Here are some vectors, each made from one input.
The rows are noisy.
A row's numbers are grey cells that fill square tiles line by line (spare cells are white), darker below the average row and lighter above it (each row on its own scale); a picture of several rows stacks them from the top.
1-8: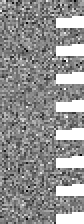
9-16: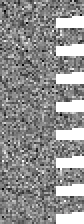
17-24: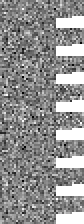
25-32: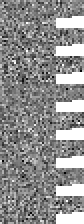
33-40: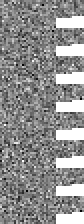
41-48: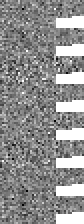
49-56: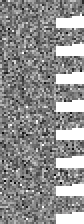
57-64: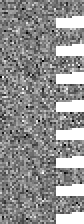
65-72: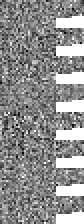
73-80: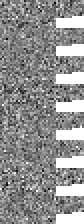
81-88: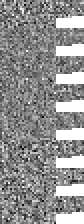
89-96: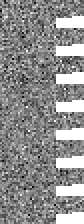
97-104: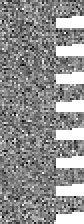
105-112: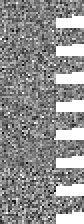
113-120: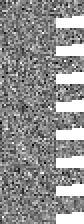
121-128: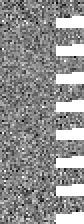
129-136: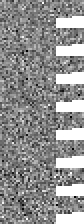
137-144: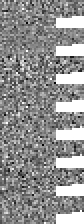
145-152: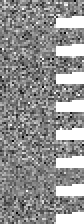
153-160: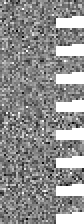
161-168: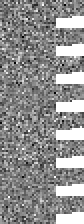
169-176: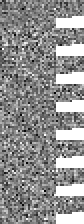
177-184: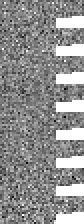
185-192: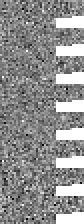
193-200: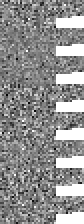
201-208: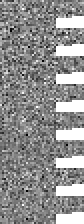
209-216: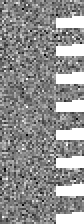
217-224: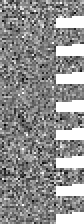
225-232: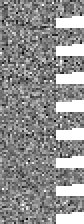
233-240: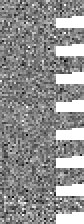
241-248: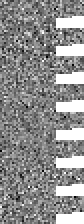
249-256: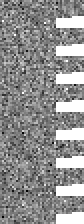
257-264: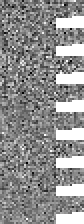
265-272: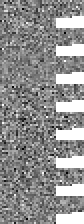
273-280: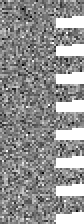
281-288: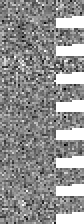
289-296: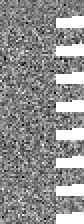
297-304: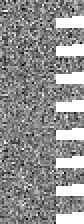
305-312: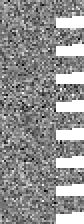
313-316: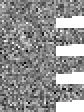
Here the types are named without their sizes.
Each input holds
a node of each of two trees and a true/false value, together with either a point on a line, or a node of a tree.
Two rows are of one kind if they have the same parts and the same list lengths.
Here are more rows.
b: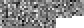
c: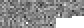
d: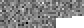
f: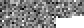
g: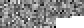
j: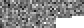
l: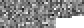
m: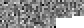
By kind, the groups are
b, c, g, j, l
d, f, m

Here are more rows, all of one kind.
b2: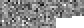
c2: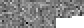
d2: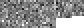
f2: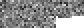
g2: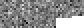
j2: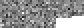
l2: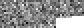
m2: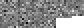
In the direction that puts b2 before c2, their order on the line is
d2, b2, c2, j2, m2, l2, g2, f2.
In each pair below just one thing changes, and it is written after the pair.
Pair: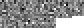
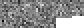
the true/false value
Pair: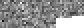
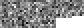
the node of one of the two trees
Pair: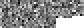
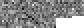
the true/false value
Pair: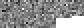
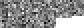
the place on the line
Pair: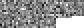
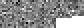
the node of one of the two trees
